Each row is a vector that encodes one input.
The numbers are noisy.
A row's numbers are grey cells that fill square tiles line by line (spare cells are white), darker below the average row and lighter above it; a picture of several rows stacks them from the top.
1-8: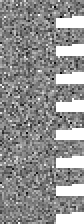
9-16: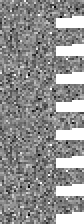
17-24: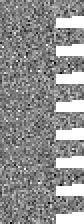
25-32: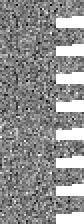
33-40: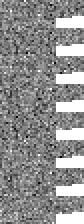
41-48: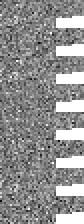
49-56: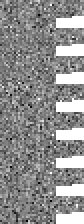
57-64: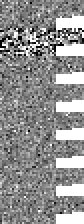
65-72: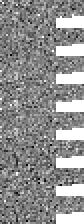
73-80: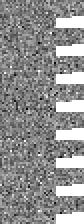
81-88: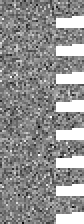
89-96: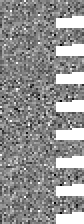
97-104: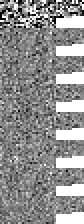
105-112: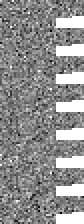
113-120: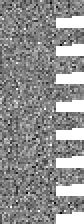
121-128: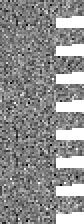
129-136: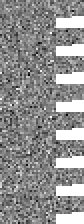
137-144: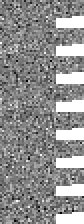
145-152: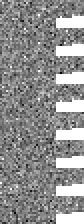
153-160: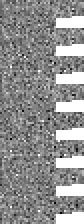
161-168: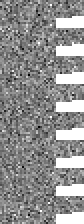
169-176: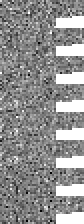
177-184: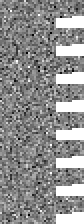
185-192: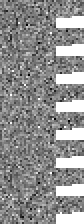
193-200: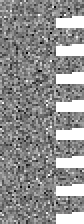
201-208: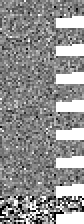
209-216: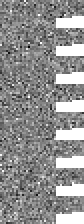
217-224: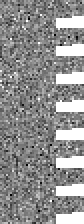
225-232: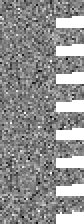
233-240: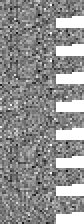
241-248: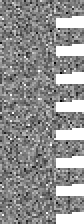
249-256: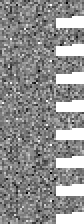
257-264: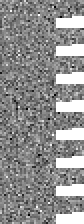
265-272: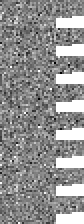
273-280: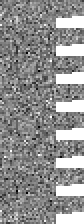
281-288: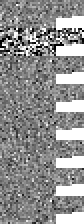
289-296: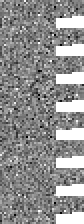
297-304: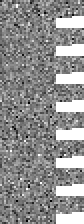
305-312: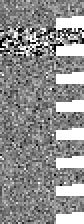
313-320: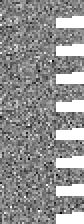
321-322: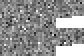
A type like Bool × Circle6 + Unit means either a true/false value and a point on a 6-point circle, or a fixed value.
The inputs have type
(Circle5 + Unit) × Circle16 × Label11 + Unit.
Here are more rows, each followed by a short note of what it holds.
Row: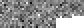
a point on a 5-point circle, a point on a 16-point circle and one of 11 labels
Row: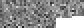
a point on a 5-point circle, a point on a 16-point circle and one of 11 labels
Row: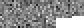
a point on a 5-point circle, a point on a 16-point circle and one of 11 labels
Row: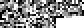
a fixed value
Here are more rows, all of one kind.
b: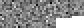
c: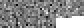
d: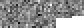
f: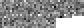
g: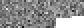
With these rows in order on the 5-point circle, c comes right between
d and g.
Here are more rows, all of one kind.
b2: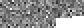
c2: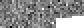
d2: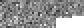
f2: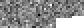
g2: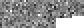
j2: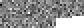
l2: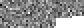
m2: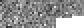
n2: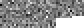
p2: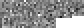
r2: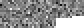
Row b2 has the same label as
j2, l2, n2 and r2.
